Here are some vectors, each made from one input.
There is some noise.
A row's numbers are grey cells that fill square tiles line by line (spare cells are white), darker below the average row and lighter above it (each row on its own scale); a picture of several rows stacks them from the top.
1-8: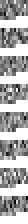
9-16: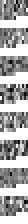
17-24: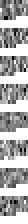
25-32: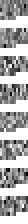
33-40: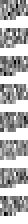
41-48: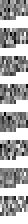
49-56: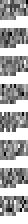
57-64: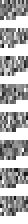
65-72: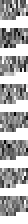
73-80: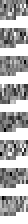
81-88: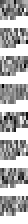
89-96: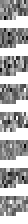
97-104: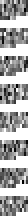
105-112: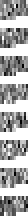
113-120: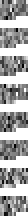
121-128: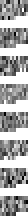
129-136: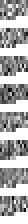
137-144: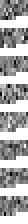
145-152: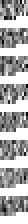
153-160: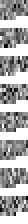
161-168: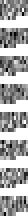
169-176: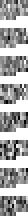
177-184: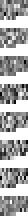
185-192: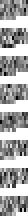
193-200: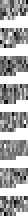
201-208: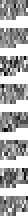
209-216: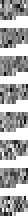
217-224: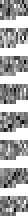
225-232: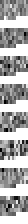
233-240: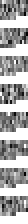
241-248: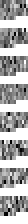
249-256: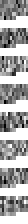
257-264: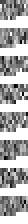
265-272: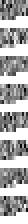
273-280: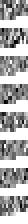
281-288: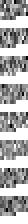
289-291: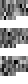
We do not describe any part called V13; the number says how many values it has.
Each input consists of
a list of up to two items, each a true/false value and a value of V13.
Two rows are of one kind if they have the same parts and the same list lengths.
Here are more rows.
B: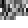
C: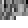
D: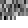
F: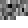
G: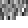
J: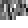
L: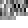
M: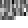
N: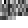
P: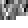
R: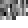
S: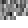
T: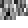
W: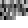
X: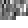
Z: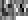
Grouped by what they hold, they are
B, D, F, J, N, S, T, W, X, Z
C, G, L, P, R
M

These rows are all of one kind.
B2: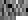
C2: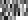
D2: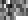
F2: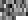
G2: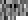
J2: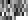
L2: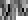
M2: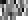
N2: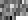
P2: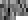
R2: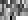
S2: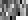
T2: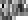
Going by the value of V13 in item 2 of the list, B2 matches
J2, L2, M2 and P2.
